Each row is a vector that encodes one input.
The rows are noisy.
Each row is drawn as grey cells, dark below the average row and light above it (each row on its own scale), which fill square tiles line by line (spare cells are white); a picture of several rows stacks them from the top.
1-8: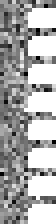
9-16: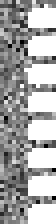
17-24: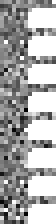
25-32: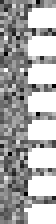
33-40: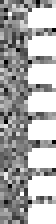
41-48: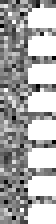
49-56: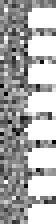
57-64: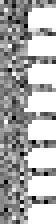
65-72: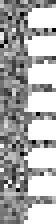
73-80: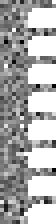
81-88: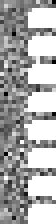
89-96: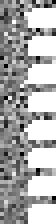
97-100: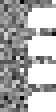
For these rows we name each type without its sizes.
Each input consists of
a label, together with either a label, or a point on a line.
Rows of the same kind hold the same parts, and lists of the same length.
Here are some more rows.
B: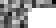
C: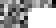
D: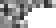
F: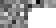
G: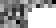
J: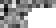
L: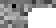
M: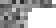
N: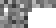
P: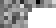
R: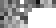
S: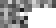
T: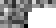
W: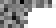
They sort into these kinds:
B, C, G, L, N, R, S, T
D, F, J, M, P, W

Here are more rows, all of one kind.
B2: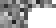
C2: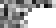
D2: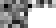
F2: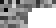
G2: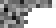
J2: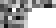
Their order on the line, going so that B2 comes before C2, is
F2, D2, B2, J2, C2, G2.
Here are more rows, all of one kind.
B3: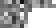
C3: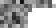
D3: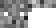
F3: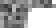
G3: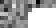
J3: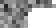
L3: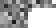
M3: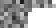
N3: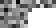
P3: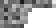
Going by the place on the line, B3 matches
M3 and P3.
